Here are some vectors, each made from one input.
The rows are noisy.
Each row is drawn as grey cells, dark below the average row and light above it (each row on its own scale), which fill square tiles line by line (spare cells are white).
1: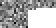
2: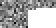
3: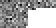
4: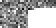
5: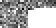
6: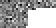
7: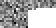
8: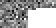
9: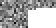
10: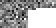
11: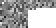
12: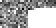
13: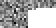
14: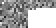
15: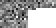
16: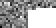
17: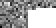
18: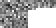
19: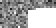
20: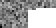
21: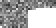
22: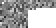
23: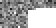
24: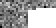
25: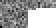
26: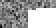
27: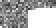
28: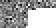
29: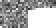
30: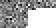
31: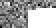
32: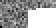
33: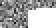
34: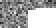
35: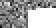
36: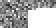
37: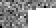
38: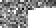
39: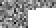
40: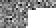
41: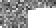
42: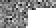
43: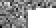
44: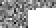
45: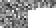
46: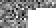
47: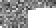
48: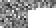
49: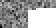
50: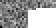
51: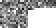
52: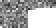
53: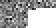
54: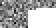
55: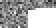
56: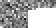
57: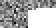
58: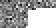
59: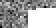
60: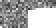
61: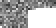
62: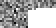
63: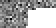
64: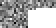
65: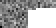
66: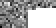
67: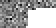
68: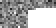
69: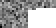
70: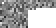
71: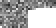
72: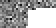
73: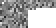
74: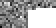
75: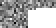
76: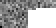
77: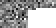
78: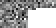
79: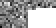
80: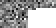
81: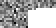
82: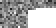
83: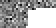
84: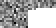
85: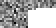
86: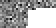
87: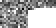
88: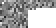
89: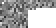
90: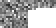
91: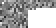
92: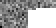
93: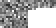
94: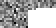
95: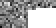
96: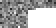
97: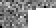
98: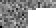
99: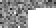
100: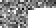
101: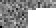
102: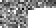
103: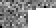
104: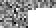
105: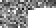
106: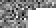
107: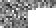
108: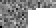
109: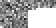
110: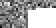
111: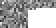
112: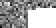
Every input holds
either a point on a 6-point line, or a point on a 7-point line.
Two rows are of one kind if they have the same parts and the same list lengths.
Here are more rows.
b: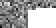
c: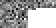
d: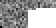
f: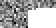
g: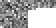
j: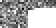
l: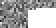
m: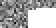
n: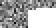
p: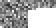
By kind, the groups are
b, c, d
f, g, j, l, m, n, p

